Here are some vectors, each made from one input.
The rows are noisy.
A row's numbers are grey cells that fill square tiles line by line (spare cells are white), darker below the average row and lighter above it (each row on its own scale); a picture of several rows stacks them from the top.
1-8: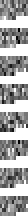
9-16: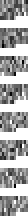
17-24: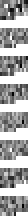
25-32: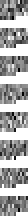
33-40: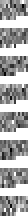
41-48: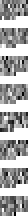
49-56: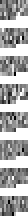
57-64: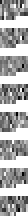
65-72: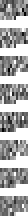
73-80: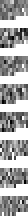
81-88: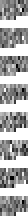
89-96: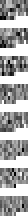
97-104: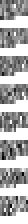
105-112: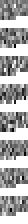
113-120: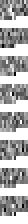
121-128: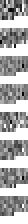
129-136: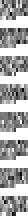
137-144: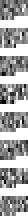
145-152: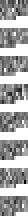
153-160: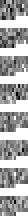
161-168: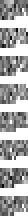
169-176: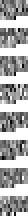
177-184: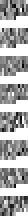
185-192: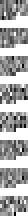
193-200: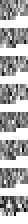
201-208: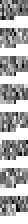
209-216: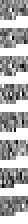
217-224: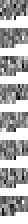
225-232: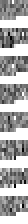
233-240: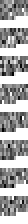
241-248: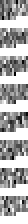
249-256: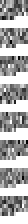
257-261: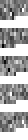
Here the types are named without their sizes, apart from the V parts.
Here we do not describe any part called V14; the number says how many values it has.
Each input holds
a label, together with either a point on a line, or a value of V14.
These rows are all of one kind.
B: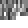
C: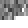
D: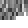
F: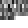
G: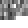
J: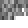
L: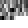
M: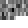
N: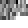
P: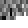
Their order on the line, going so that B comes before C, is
N, B, G, F, P, M, L, D, C, J.
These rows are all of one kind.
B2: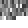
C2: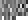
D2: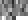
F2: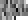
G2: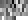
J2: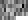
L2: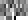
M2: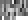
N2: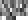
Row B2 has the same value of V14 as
D2 and N2.
